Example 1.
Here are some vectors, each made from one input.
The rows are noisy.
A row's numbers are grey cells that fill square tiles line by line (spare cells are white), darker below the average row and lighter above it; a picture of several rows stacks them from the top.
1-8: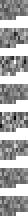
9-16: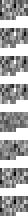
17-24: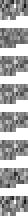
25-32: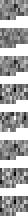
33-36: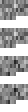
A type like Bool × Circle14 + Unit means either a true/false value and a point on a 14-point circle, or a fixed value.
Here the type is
Line5.
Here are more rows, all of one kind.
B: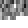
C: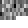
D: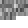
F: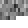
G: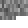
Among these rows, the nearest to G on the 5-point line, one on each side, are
D and F.
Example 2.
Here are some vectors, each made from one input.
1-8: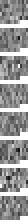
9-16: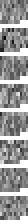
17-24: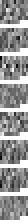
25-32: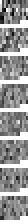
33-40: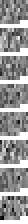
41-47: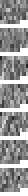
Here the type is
Bool × Bool × Bool.
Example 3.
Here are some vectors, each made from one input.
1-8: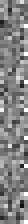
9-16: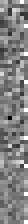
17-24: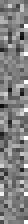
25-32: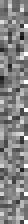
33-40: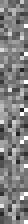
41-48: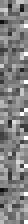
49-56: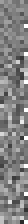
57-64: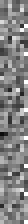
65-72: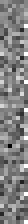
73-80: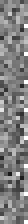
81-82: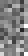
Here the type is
Line5 × Line6.
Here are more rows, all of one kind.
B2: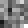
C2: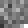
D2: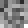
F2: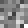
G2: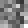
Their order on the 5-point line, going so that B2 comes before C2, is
B2, C2, G2, D2, F2.
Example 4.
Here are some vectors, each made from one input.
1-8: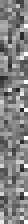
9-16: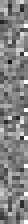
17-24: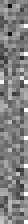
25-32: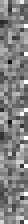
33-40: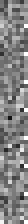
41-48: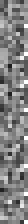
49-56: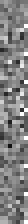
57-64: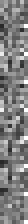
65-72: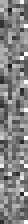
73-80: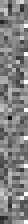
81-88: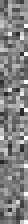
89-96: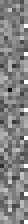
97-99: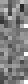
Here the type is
Line4 × Line5.
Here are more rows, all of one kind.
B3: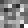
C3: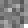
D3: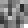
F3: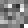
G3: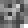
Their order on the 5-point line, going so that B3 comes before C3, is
B3, F3, C3, G3, D3.
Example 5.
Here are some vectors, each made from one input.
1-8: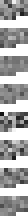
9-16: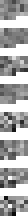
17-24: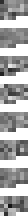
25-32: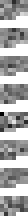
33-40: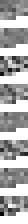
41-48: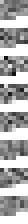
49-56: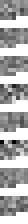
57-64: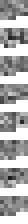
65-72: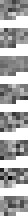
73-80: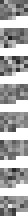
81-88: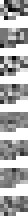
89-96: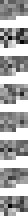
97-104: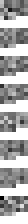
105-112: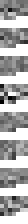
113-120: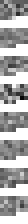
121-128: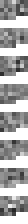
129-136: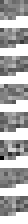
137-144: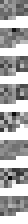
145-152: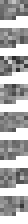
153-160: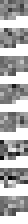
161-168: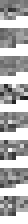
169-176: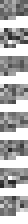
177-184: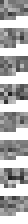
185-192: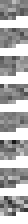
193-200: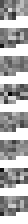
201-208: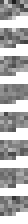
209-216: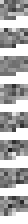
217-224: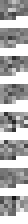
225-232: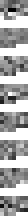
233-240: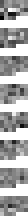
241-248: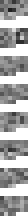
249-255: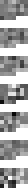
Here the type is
Line11.
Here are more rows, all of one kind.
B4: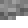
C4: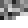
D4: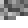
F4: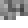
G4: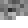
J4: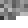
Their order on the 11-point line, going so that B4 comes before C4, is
F4, B4, C4, D4, J4, G4.
